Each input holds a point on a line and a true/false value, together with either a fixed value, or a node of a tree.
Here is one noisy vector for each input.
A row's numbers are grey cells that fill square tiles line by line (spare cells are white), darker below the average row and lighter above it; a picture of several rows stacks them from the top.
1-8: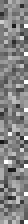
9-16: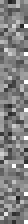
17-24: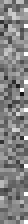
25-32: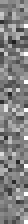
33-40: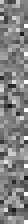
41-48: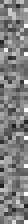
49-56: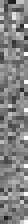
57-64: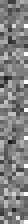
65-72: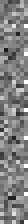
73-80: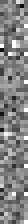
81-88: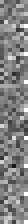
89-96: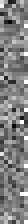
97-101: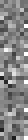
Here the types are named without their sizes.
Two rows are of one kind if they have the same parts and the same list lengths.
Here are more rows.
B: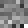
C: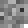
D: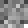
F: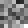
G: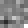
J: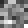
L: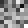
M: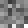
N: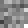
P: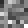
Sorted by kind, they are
B, C, D, F, G, L, M, N
J, P

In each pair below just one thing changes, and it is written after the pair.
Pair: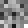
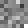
the true/false value
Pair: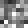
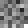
the place on the line
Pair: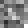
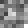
the true/false value
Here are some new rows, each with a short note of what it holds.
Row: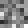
a point on a line, a node of a tree and a true/false value
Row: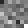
a point on a line and a true/false value
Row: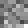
a point on a line, a node of a tree and a true/false value
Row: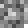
a point on a line, a node of a tree and a true/false value
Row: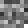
a point on a line and a true/false value
